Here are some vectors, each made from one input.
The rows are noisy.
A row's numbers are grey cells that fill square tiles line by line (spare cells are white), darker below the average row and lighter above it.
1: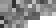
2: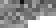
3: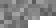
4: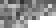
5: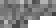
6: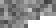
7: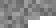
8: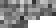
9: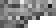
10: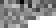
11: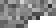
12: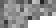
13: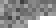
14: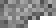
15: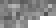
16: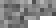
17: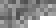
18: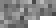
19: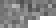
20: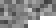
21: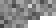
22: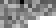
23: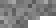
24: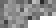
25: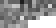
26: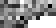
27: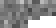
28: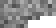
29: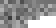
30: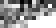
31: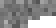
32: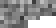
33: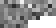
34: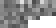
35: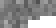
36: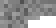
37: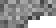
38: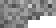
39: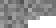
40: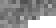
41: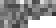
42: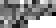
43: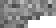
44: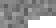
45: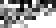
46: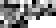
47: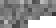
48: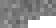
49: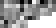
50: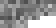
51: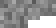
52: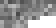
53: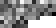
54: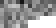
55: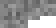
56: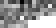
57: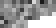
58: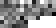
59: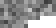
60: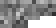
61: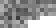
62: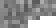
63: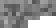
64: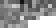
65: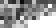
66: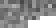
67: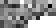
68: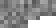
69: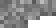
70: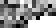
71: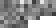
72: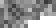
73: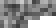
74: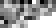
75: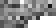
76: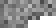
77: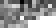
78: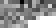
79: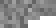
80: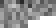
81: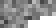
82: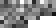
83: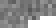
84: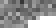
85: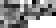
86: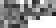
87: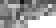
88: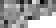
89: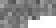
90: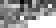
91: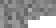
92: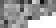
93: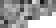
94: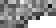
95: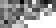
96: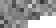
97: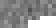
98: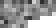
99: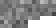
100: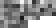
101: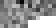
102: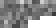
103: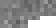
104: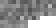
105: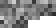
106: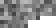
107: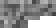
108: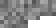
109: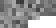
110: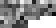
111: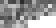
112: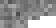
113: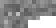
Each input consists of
either a point on a 4-point line, or a list of up to two items, each a point on a 5-point line and a true/false value.
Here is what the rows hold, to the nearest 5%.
About 25% of them hold a point on a 4-point line. The rest are lists of up to two items, each a point on a 5-point line and a true/false value: about 5% of all rows are empty, 40% hold one and 30% two.
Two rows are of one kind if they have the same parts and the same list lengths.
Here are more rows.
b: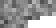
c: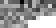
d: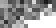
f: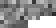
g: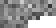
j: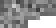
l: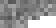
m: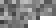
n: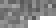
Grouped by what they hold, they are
b, g
c, f
d, m
j, l, n

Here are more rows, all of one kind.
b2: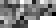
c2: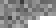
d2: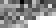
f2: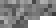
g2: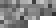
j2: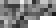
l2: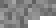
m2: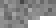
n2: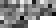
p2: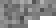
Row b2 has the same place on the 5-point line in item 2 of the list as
c2, j2 and l2.
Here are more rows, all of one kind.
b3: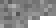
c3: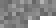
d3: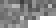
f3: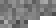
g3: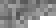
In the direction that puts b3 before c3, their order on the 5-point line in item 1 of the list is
b3, c3, d3, g3, f3.
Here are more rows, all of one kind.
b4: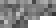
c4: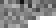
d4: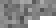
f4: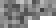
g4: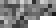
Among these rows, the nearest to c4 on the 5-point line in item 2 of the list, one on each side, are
b4 and g4.
